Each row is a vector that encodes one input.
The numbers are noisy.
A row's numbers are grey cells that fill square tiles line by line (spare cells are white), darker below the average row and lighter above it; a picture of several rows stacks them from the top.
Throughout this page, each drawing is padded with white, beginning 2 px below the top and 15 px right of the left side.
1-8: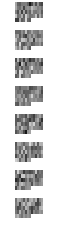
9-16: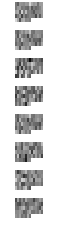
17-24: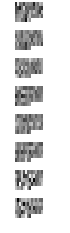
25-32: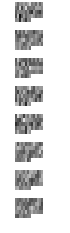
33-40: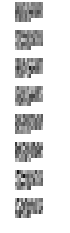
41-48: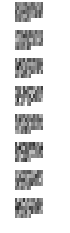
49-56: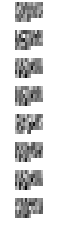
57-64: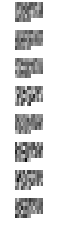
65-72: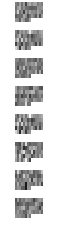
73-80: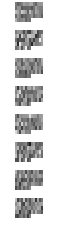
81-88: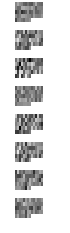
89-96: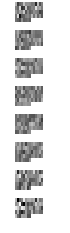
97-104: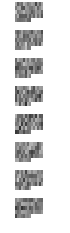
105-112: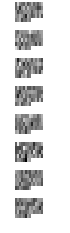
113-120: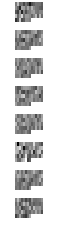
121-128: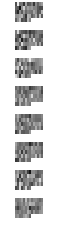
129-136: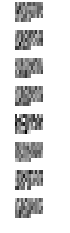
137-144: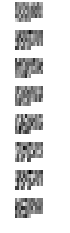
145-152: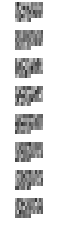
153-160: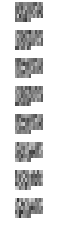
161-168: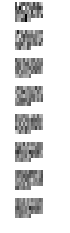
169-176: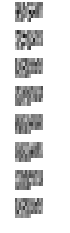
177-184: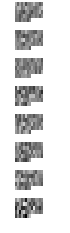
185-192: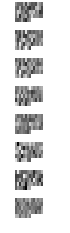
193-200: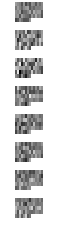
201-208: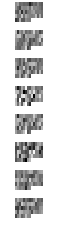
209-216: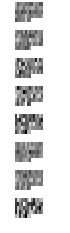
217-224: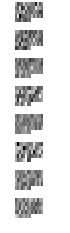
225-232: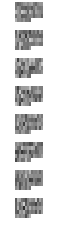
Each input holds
four true/false values.
